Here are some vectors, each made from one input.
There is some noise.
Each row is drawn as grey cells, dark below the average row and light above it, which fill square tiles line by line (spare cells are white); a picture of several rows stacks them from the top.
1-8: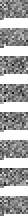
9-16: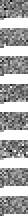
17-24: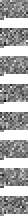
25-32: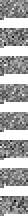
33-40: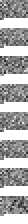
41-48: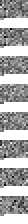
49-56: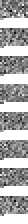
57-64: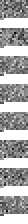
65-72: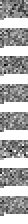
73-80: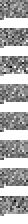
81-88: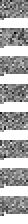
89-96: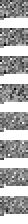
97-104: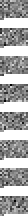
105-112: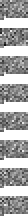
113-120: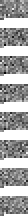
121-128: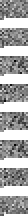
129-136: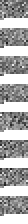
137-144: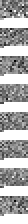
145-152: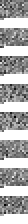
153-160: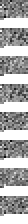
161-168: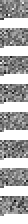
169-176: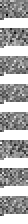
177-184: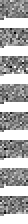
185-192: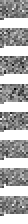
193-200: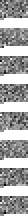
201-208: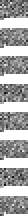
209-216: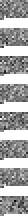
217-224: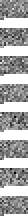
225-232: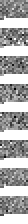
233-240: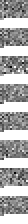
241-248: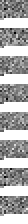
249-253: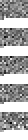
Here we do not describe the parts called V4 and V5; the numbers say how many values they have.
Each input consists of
either a point on a 9-point line, a value of V4 and a value of V5, or a list of up to three items, each a point on each of two 3-point lines.
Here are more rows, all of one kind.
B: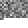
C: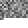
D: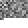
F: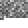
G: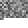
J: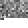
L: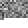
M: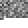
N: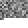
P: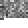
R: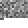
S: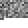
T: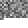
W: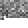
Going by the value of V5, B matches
F, T and W.
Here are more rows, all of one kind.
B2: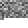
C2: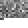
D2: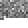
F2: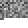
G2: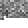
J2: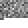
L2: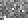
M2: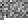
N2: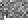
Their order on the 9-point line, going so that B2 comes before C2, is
B2, F2, M2, N2, J2, D2, G2, L2, C2.
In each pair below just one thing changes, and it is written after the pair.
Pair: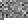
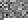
the value of V4
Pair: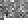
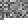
the place on the 9-point line
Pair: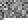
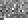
the place on the 9-point line
